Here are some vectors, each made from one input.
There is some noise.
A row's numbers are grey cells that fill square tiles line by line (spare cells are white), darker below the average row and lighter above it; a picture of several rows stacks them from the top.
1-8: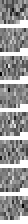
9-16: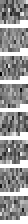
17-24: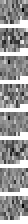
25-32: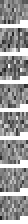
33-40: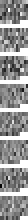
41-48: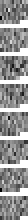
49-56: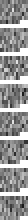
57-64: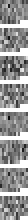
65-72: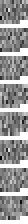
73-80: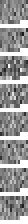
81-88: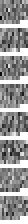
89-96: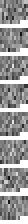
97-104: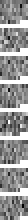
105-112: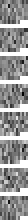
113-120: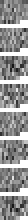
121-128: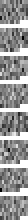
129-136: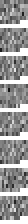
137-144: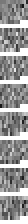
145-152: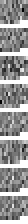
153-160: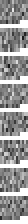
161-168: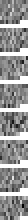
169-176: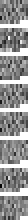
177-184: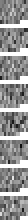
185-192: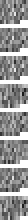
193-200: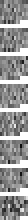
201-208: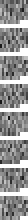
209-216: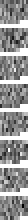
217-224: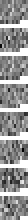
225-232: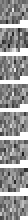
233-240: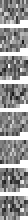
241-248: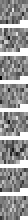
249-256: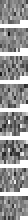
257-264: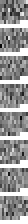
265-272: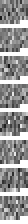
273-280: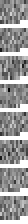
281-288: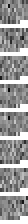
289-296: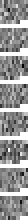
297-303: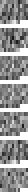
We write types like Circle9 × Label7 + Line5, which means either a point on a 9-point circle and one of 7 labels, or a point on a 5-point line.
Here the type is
Circle8 + Circle11 + Tree11 + Unit.
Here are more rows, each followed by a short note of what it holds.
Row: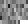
a point on an 8-point circle
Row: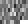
a node of an 11-node tree
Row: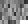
a point on an 8-point circle
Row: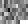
a point on an 11-point circle
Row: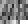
a fixed value
